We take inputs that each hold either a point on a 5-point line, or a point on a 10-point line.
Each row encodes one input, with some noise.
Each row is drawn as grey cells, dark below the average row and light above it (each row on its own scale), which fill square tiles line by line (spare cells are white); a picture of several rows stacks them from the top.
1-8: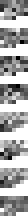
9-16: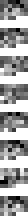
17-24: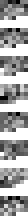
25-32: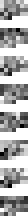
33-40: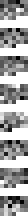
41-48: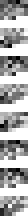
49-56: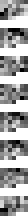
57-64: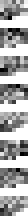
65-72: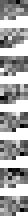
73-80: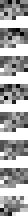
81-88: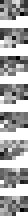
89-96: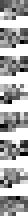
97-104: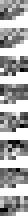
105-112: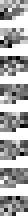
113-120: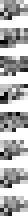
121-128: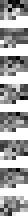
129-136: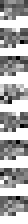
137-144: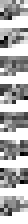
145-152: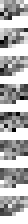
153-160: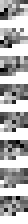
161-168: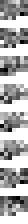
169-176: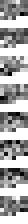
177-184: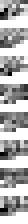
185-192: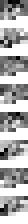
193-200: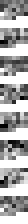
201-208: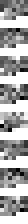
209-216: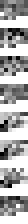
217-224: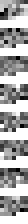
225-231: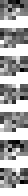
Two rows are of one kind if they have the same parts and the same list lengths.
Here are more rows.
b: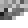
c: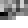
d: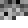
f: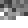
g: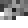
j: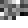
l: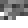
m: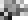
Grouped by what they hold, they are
b, c, m
d, f, g, j, l

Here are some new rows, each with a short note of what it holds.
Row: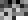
a point on a 10-point line
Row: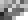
a point on a 5-point line
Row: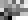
a point on a 5-point line
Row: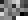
a point on a 10-point line
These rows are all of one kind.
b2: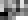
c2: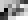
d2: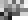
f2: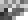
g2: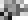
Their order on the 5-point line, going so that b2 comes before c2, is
b2, c2, f2, d2, g2.
